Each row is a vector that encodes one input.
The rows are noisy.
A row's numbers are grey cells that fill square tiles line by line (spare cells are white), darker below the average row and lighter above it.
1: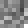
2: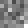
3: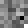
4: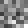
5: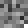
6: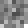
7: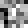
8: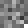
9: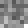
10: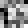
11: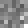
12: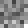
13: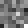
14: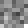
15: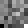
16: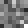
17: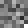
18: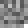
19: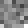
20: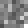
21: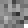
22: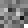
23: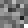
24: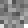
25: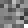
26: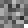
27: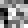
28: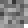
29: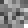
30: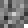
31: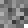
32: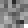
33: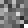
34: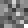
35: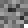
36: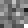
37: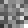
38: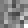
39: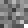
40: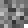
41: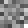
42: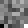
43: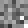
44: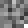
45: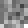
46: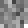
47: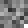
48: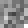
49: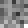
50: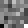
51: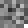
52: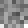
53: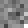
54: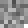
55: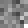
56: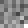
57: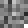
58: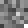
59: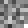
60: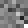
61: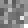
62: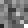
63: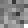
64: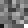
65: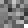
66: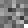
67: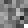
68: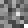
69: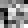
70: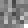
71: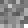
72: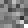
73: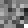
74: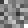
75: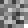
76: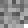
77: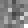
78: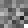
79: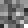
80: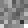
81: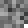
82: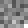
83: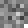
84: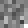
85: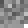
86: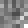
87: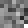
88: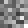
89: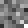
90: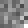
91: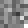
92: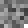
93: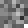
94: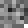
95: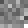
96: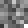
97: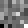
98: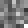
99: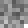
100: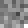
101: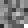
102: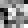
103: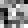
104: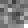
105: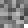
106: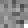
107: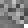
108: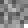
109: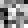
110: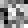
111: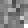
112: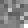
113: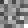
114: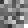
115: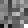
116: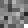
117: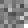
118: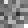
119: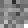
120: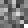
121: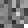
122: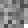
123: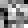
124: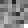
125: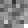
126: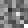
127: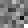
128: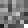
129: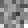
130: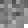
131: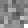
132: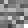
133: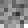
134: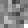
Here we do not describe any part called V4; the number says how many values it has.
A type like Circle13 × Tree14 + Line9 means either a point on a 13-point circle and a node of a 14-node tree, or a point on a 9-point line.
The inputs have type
List2(Bool × V4).
